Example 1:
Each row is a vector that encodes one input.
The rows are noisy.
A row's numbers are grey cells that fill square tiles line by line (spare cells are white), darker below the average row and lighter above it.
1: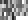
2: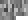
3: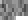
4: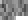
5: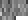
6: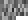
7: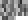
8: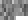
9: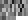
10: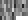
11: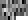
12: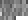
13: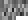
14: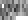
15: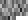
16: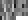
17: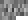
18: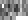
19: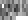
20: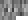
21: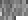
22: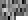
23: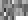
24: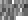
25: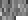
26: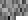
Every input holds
one of 6 labels.
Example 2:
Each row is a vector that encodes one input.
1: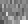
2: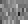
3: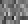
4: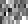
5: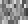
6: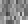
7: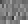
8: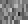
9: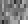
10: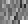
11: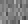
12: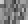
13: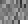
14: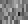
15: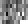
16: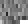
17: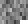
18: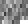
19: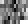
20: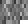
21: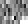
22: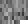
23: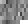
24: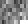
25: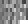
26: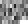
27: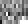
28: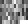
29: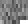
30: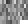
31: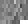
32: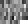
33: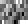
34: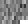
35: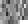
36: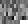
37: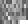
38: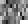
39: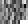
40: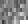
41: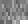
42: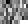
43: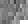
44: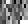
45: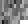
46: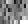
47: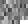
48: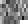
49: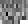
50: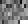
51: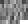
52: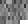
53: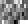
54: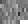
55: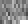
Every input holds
four true/false values.
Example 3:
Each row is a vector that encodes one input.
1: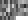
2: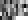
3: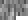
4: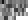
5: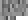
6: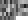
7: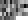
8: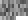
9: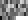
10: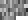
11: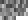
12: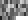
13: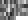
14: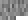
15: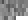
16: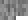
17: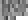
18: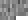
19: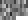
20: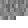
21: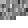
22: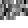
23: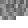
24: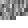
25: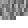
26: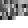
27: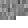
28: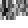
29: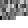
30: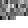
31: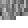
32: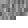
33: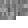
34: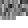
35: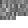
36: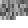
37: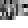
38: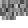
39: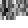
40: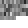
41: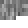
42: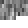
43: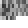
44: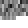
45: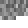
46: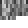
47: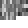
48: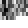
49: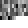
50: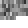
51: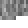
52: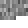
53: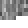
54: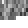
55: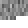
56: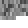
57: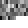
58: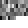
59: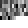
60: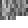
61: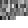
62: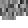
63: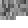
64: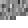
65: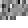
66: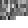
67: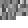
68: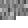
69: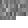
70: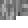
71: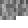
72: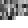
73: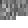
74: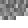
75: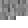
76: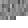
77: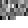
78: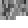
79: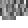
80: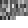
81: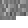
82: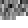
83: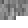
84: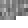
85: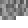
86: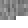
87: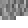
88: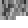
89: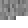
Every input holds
a point on a 6-point line.
